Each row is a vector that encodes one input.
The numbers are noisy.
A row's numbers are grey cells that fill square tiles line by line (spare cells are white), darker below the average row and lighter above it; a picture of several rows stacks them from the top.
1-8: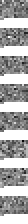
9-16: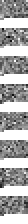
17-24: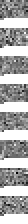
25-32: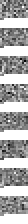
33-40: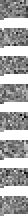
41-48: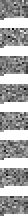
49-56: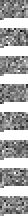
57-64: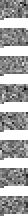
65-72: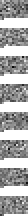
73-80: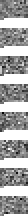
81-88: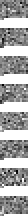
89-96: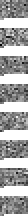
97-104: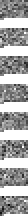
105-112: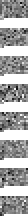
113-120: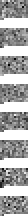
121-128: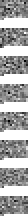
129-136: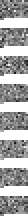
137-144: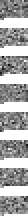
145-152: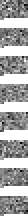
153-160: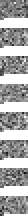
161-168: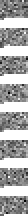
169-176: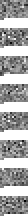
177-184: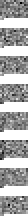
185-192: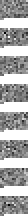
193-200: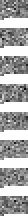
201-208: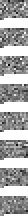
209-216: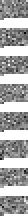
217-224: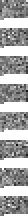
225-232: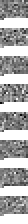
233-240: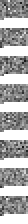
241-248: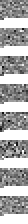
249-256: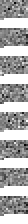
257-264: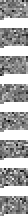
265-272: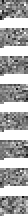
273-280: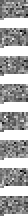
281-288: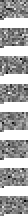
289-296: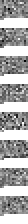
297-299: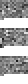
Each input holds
a list of up to two items, each either a point on a 3-point line and a point on a 5-point line, or a point on a 9-point line.
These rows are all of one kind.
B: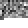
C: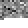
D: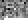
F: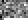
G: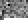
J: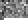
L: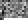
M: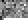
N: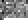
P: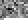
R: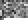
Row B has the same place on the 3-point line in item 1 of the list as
C and P.
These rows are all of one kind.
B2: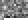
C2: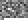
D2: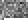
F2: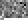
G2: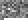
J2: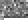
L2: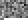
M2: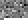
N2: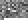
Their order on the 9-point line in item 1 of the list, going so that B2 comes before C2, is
B2, J2, D2, F2, L2, M2, G2, N2, C2.
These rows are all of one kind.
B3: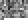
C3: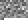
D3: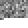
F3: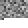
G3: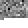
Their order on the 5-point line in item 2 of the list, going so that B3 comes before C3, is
B3, D3, G3, F3, C3.
